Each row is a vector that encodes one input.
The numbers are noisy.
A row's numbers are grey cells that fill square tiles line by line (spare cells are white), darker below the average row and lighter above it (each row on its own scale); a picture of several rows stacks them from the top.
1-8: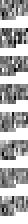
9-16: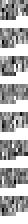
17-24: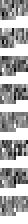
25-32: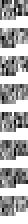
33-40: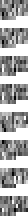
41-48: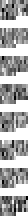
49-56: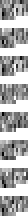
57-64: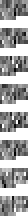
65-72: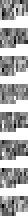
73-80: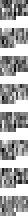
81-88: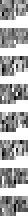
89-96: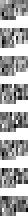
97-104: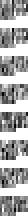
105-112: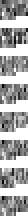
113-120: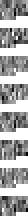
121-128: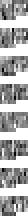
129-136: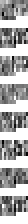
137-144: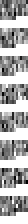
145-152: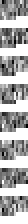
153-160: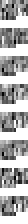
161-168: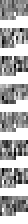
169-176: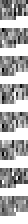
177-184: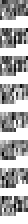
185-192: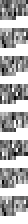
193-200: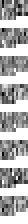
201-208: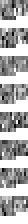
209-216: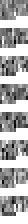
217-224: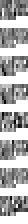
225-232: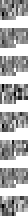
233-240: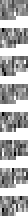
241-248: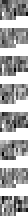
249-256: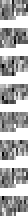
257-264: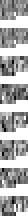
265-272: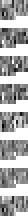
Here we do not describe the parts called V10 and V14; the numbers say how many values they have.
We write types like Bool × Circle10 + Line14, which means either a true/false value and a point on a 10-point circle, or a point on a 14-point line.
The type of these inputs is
Bool × Label7 × V10 + V14.
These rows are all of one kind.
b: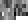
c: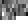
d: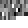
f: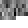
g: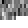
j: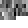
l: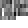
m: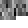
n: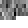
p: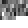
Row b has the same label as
f, j, m and n.
